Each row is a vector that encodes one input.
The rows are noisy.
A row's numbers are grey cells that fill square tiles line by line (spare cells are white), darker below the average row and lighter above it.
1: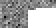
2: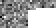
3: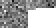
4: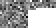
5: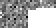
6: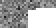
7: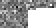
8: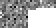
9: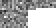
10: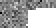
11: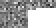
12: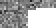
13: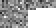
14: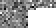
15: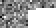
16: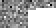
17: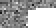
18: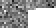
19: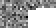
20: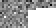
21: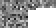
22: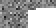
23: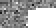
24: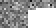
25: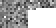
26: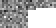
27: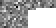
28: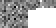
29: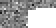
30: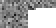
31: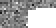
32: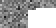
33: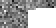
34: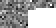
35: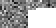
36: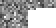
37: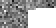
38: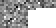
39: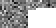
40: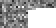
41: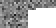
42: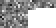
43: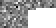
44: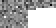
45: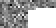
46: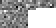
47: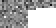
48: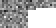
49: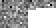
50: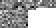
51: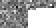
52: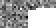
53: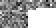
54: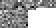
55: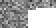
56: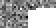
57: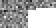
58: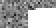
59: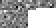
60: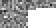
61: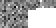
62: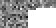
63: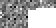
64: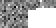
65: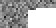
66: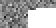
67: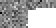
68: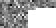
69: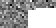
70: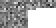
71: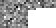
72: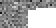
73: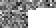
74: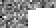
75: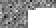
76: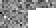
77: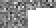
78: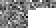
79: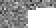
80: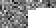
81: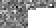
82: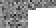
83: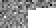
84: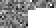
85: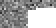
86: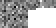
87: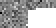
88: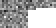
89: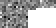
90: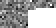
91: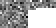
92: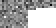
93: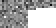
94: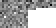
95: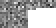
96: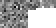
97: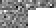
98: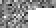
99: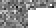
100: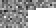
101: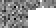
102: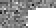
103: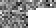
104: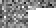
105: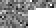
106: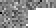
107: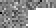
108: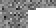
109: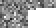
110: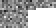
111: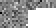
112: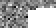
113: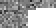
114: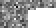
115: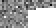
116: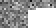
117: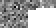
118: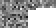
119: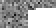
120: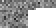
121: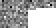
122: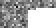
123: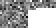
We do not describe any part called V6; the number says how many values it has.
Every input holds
a point on a 4-point line, together with either a node of an 8-node tree, or a value of V6.
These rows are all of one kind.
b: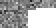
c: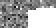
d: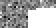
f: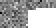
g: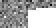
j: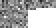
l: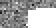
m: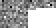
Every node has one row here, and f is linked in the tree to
g.
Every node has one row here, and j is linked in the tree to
c.
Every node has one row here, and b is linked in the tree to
c and l.
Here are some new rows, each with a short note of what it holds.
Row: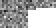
a point on a 4-point line and a node of an 8-node tree
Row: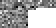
a point on a 4-point line and a value of V6
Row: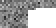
a point on a 4-point line and a node of an 8-node tree
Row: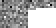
a point on a 4-point line and a node of an 8-node tree
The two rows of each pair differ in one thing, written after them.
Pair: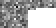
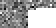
the place on the 4-point line
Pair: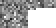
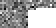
the place on the 4-point line
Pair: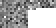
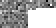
the place on the 4-point line
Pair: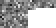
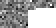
the place on the 4-point line
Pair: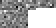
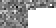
the value of V6
